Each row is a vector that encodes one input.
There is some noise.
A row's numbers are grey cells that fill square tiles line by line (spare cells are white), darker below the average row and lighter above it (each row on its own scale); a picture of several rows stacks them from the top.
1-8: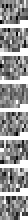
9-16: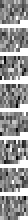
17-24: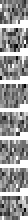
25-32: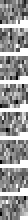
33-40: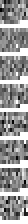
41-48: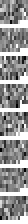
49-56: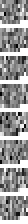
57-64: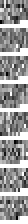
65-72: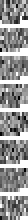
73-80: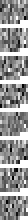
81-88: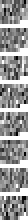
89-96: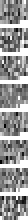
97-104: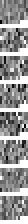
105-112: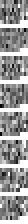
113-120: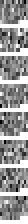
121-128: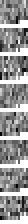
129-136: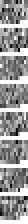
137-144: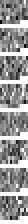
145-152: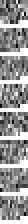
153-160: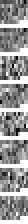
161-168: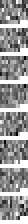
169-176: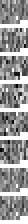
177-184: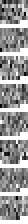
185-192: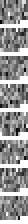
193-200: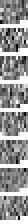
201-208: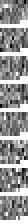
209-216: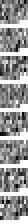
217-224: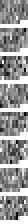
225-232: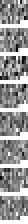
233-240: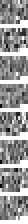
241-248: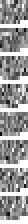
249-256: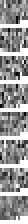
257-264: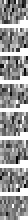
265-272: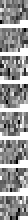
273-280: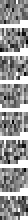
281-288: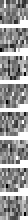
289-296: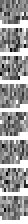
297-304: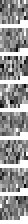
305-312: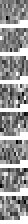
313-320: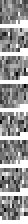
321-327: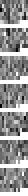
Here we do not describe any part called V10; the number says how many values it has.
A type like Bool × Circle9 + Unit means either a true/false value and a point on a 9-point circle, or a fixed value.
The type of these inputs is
Bool × Circle8 × List2(V10).
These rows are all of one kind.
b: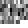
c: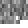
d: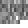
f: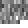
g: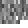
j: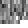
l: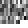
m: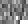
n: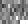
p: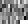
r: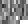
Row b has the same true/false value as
l and p.
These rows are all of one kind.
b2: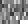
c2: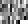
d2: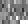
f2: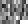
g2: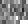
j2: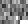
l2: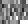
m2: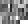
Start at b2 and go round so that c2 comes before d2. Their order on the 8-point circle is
b2, l2, g2, j2, f2, m2, c2, d2.
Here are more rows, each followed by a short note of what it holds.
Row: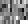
a point on an 8-point circle and a true/false value, together with the empty list
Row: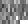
a point on an 8-point circle and a true/false value, together with the empty list
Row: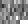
a point on an 8-point circle and a true/false value, together with the empty list
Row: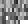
a point on an 8-point circle and a true/false value, together with a list of two items
